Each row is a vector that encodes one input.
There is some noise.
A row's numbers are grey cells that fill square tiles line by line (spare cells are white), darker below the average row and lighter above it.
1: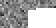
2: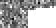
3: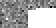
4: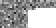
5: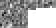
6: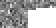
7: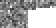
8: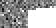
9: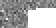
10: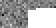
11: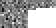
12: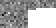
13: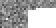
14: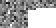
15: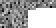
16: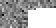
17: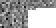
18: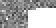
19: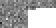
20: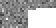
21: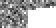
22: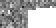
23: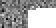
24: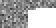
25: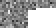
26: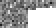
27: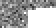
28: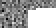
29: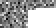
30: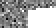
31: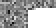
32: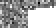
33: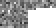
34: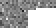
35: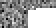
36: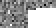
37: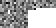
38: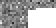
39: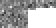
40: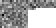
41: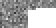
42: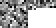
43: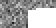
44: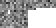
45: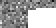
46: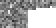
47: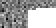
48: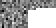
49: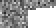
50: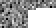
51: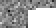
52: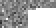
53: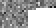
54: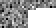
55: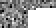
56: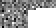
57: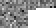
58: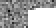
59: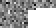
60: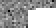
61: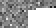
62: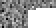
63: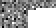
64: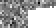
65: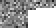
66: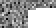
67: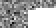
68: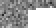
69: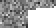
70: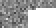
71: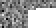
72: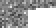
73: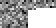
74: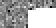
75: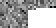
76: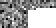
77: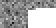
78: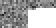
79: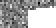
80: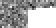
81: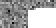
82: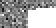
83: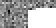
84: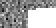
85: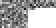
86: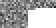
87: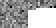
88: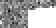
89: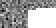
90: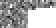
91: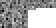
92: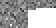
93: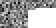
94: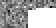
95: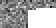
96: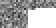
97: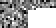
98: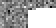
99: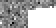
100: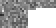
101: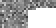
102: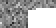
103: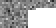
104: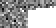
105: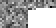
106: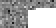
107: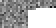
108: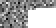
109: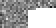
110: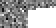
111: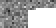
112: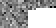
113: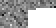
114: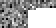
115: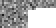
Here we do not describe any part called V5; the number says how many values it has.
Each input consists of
a point on a 4-point line, together with a list of up to two items, each a true/false value and a value of V5.
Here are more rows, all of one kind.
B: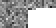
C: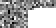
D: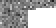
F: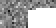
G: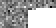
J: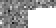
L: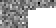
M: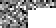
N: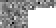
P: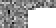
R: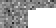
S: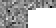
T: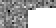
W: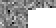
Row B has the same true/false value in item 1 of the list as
N, S and W.
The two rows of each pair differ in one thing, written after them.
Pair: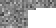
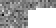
the value of V5 in item 1 of the list
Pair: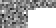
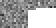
the value of V5 in item 2 of the list
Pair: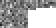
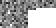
the value of V5 in item 2 of the list
